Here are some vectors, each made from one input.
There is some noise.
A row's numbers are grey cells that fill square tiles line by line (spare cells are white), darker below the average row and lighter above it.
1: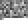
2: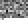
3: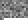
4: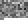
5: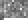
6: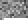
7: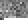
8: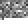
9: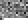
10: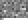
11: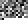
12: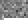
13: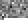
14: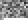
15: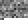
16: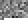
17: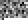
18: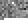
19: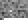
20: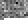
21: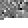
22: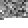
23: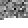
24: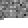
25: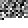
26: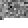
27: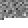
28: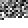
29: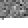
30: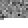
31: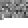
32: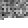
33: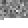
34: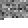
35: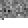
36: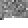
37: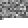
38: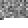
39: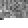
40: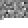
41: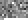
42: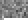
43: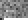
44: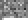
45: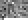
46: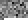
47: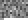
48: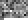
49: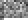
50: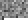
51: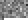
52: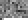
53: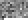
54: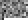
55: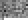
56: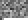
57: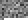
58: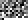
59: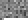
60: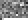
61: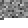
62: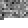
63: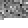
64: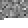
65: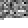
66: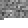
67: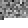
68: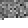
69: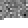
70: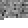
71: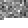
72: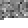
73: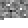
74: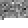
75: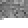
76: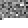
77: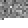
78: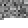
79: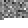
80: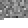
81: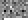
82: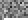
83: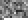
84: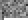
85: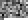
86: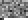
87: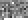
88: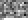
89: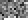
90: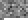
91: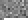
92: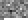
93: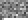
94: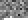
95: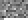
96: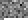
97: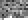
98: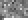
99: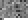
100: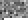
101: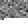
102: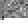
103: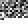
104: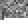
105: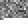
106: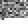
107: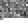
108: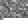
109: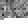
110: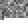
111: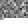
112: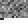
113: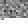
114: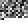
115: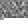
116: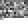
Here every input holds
either a fixed value, or one of 8 labels, one of 9 labels and a true/false value.
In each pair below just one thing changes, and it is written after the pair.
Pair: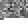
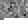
the true/false value
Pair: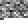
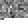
one of the two labels
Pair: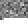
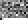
the true/false value
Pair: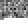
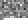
the true/false value
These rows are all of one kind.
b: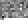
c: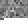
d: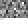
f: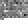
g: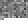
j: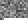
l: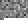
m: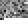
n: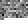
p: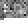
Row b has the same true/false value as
d and j.
